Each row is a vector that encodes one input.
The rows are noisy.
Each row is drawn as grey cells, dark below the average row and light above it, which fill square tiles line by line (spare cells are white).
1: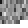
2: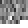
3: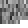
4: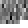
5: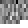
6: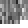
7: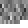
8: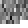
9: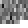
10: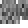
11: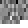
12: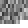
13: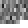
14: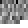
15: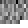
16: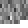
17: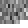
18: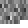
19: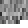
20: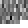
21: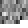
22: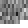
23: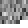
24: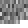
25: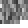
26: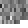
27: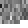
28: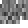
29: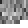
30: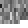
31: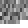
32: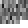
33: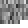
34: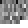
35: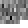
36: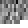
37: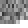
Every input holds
one of 5 labels and a true/false value.
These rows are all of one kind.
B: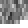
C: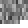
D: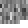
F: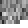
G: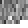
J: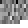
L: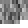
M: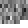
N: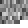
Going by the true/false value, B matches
C and L.
